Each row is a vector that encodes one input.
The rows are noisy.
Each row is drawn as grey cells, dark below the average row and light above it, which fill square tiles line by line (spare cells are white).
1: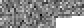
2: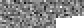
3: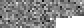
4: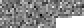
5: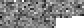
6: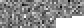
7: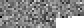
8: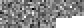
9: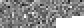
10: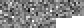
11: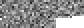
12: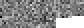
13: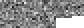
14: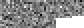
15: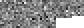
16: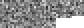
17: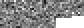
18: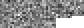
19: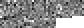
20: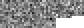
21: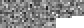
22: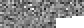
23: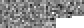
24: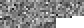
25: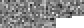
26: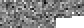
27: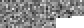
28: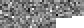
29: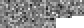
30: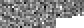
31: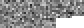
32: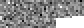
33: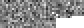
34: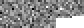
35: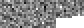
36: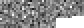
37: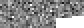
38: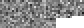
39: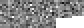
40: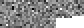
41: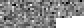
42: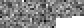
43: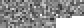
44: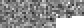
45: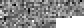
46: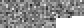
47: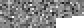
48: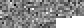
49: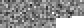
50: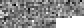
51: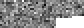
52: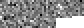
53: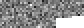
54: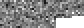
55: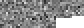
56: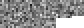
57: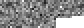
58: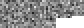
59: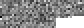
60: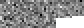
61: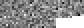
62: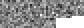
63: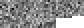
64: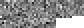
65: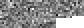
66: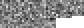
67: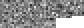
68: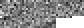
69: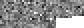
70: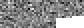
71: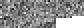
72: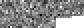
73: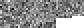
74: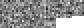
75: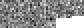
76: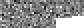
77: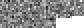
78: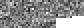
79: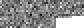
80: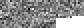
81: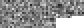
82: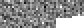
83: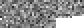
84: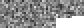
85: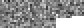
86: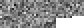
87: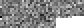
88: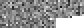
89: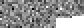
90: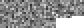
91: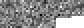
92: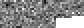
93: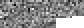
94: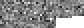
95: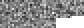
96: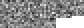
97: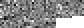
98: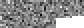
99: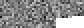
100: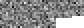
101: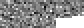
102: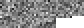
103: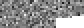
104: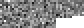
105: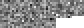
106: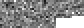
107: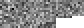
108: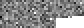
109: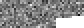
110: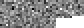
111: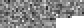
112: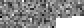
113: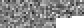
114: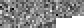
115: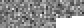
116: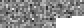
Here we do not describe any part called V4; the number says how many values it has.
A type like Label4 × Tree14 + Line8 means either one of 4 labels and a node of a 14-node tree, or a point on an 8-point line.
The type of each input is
Circle6 × (Line5 + V4) + Label5 × Label5.
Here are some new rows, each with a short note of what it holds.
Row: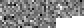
a point on a 6-point circle and a point on a 5-point line
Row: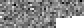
a point on a 6-point circle and a point on a 5-point line
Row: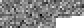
a point on a 6-point circle and a value of V4
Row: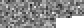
two labels (each one of 5)
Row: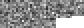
two labels (each one of 5)
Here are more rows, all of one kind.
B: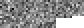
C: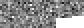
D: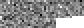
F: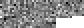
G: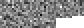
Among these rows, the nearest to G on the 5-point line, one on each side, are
B and D.
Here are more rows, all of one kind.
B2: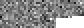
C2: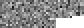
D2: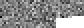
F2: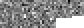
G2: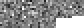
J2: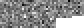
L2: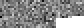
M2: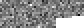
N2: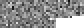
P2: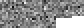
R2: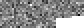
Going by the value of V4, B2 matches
D2 and L2.
